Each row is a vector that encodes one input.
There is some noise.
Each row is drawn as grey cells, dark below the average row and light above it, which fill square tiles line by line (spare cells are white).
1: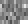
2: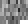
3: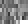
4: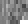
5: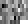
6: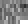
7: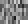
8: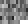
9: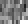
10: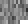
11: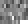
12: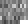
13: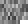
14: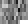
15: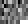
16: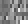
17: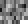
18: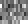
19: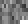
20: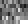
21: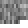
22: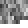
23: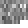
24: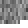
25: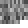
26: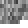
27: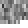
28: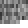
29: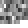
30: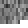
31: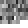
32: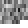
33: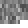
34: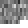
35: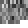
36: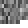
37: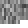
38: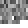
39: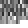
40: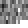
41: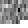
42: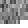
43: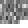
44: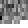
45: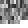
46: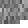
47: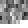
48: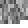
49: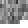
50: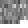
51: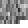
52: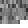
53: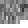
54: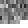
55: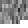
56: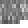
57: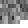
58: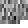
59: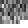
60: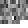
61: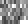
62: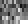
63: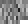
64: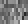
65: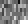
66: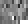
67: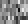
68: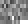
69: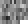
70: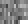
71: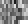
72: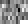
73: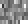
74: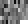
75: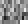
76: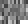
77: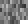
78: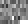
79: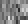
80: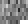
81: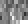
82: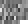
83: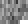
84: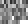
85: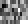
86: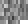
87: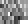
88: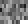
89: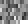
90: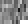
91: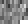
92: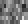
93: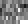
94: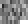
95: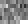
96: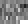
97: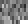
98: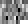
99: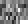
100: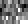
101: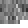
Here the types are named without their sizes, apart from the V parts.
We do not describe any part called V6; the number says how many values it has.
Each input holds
a point on a line, together with either a point on a line, or a value of V6.
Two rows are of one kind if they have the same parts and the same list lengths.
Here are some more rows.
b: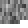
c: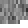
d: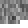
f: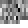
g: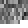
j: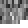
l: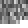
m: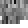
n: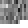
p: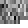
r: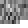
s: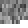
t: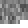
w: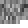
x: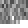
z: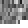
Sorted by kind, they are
b, c, d, n, r, s, t, w
f, g, j, l, m, p, x, z

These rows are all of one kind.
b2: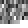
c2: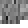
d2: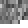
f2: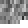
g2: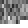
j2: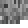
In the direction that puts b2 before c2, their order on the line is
b2, f2, d2, j2, c2, g2.
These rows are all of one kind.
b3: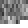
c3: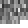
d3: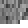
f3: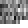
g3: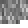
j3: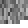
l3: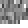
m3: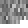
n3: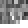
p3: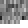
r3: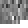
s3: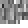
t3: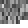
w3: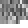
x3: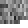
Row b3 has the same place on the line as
g3, j3, t3 and w3.
